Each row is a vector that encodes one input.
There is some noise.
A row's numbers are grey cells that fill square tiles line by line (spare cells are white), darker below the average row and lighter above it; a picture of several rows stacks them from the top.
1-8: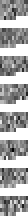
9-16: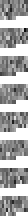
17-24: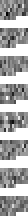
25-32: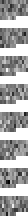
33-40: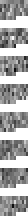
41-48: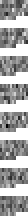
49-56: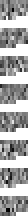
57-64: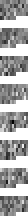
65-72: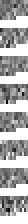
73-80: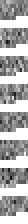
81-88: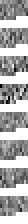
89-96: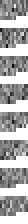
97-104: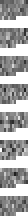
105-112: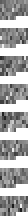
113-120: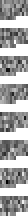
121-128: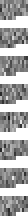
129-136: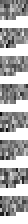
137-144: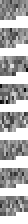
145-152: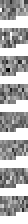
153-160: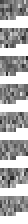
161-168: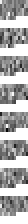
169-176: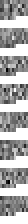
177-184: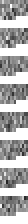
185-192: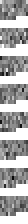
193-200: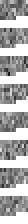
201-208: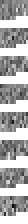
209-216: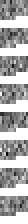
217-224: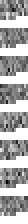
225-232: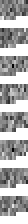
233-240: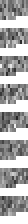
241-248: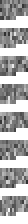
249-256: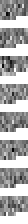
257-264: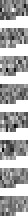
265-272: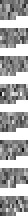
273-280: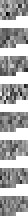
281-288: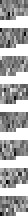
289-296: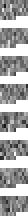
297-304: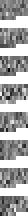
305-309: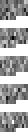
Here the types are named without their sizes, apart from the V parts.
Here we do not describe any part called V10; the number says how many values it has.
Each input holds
a node of a tree, together with either a label, or a true/false value and a value of V10.
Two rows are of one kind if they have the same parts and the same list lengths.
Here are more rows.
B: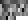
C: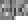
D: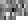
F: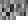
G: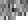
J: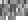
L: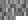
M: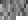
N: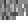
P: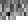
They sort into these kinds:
B, F, G, M, P
C, D, J, L, N

